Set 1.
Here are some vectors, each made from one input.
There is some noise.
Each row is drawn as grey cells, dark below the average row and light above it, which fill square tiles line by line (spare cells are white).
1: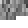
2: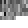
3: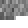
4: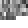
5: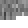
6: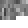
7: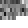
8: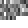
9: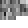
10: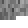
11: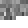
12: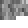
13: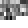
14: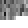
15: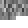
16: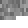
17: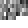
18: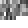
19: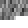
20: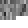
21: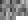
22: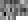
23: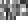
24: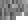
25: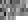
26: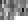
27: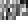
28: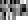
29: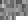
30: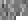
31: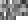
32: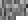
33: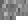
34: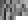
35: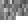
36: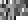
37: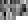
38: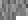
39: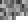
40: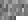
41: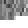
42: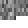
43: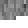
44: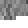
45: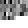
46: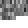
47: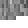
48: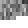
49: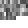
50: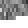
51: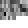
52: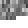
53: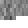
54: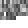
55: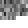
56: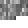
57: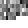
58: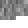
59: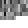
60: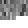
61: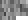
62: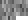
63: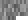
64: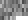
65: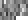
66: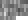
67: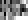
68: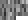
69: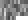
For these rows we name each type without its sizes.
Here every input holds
a label.
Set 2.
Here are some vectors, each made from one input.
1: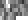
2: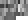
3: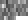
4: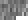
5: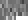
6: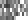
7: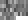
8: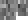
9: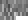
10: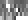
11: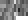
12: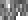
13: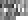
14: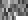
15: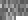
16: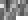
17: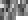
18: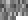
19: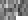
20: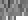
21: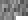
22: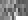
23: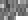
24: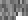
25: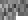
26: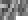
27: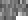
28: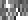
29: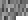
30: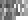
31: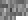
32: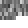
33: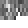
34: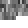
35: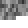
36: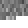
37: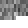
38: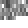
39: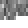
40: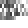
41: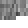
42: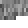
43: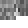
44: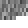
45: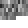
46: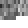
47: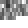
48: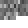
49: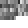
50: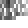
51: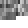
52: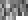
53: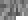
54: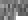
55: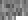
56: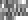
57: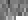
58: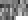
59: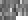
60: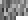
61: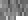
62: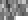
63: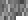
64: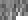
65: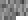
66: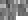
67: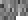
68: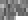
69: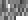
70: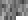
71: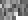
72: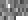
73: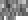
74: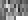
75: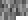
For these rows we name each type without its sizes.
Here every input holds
a point on a line.
